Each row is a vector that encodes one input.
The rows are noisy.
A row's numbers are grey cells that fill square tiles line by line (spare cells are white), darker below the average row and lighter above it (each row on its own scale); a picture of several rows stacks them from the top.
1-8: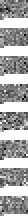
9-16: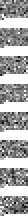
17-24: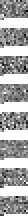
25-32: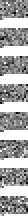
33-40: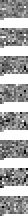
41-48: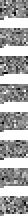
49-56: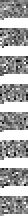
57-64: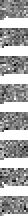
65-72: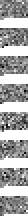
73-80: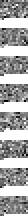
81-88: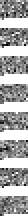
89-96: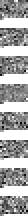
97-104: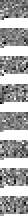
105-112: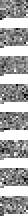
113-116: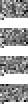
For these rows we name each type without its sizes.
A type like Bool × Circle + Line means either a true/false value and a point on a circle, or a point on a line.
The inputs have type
(Circle + Line) × Tree.
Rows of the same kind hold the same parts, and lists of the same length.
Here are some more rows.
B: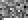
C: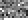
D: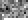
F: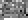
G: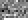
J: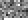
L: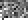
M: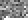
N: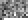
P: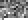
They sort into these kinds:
B, C, D, F, G, J
L, M, N, P

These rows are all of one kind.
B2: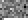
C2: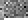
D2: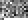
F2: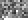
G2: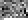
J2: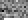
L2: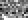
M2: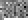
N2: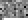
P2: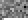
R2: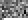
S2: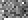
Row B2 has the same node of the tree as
P2 and R2.
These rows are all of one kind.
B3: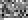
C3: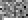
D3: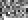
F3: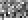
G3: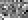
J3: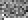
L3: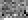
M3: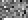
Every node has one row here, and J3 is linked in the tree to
G3.
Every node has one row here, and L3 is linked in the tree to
B3, C3 and M3.
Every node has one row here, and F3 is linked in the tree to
D3.
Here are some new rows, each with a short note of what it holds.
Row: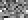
a point on a line and a node of a tree
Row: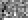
a point on a line and a node of a tree
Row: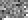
a point on a line and a node of a tree
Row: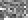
a point on a line and a node of a tree
